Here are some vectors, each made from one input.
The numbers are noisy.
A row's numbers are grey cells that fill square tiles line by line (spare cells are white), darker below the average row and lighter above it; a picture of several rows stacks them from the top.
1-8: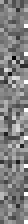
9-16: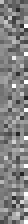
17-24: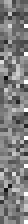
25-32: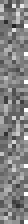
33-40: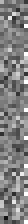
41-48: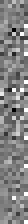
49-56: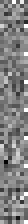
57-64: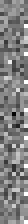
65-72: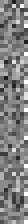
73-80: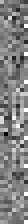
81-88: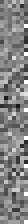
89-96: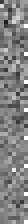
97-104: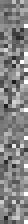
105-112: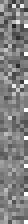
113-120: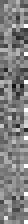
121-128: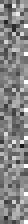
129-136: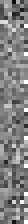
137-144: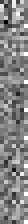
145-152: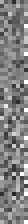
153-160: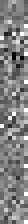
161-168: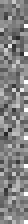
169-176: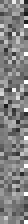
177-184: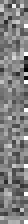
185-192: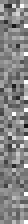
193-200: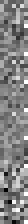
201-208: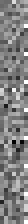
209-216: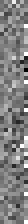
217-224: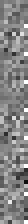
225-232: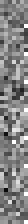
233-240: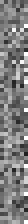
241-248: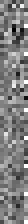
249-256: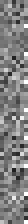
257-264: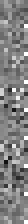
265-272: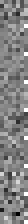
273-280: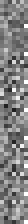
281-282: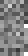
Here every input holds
either three true/false values, or a list of up to three points on an 11-point line.
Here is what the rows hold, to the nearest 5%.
About 25% of them hold three true/false values. The rest are lists of up to three points on an 11-point line: a few of all rows are empty, 20% hold one, 25% two and 25% three.
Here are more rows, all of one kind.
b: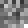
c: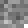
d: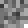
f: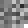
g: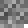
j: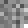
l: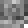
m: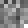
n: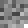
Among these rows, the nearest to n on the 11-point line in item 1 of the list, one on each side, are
c and f.
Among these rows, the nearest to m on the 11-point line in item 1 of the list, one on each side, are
b and d.
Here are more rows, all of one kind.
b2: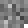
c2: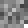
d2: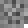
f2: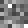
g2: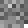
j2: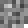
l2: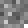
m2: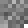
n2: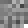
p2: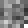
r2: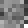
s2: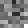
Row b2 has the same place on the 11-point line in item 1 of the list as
m2, p2 and r2.
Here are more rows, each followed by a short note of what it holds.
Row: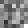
three true/false values
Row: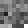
the empty list
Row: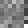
a list of two items
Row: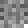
a list of three items
